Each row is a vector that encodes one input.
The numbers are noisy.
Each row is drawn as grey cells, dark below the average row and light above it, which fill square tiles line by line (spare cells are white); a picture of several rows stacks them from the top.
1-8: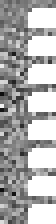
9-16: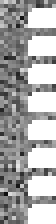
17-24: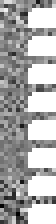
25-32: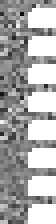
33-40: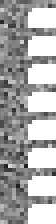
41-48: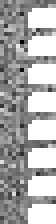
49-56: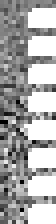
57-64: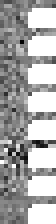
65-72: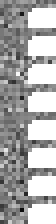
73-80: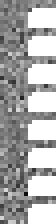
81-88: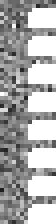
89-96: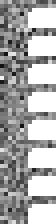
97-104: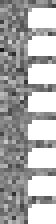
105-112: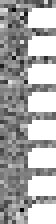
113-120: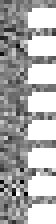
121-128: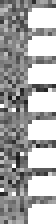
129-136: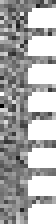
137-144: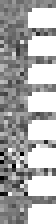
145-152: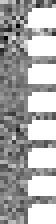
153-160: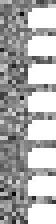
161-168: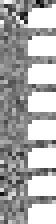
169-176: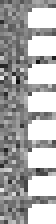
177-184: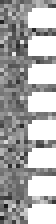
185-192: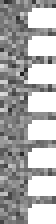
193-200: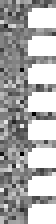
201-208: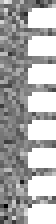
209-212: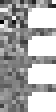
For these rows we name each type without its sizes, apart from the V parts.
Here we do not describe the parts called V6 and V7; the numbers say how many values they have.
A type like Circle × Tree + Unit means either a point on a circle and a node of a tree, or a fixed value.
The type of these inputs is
Bool × (Circle + Unit) × V6 + Tree × V7.
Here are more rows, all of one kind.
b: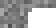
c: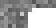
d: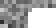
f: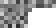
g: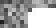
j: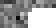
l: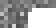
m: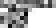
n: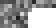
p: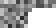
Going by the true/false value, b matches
c and j.
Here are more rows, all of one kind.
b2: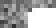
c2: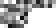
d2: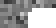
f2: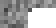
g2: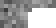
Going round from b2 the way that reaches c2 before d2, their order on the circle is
b2, c2, f2, d2, g2.
